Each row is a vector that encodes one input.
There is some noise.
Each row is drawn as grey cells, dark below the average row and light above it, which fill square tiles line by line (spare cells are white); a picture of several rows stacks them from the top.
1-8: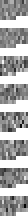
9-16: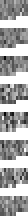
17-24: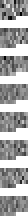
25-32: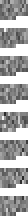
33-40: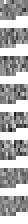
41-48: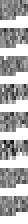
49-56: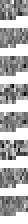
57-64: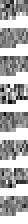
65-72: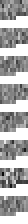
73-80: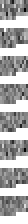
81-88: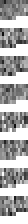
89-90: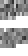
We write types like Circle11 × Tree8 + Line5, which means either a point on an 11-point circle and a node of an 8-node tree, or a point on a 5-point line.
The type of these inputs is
Bool × Bool × Bool + Tree11.
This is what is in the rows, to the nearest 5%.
About 45% of them hold a node of an 11-node tree. The rest hold three true/false values.
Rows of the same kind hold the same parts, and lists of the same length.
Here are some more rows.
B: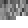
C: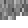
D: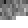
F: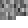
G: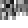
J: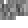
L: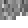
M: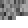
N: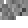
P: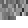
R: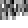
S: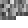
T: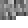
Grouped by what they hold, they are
B, D, G, J, M, N, P, R
C, F, L, S, T

